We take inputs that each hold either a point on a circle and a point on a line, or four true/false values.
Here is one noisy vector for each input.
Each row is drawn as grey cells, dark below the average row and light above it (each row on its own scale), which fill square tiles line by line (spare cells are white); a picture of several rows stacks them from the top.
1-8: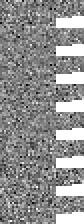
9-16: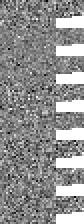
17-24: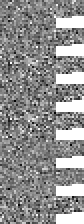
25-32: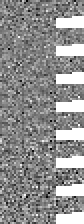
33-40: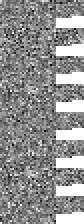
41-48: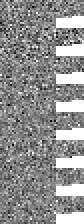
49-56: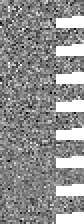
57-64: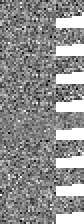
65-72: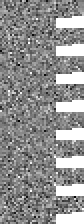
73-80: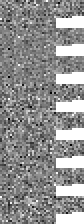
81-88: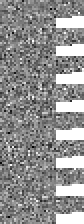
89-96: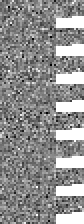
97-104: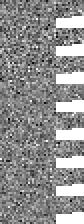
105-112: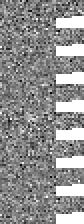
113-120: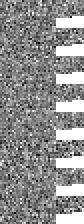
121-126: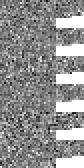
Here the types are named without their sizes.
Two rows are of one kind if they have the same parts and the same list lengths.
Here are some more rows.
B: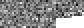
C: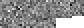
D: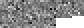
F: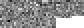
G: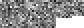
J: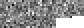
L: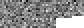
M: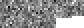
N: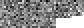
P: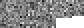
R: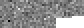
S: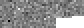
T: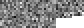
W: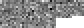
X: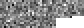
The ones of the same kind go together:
B, L, N, T
C, D, F, G, J, M, P, R, S, W, X

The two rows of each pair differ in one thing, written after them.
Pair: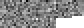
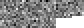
the place on the circle
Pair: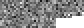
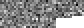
the place on the circle
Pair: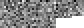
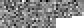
the place on the line
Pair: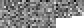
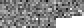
the place on the circle
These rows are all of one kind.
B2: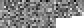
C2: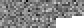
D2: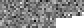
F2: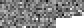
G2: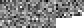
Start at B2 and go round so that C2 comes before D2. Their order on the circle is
B2, C2, F2, G2, D2.
